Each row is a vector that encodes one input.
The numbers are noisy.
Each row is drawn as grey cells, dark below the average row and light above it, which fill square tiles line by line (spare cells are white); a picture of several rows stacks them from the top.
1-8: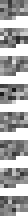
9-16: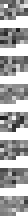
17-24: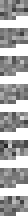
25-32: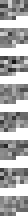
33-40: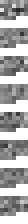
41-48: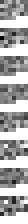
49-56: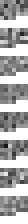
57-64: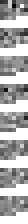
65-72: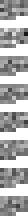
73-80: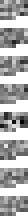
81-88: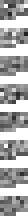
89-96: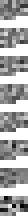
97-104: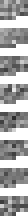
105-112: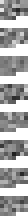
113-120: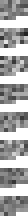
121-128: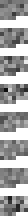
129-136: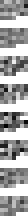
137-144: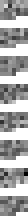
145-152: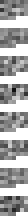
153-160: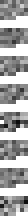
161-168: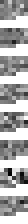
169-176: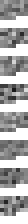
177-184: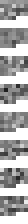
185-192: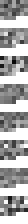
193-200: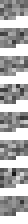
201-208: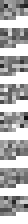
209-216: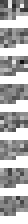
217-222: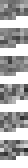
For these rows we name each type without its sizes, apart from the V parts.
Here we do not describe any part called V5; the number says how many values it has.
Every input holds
a list of items, each a true/false value and a value of V5.
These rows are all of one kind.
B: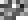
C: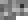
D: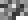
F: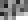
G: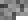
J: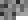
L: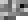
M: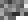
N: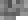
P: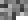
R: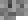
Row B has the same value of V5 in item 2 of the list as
C, G, P and R.
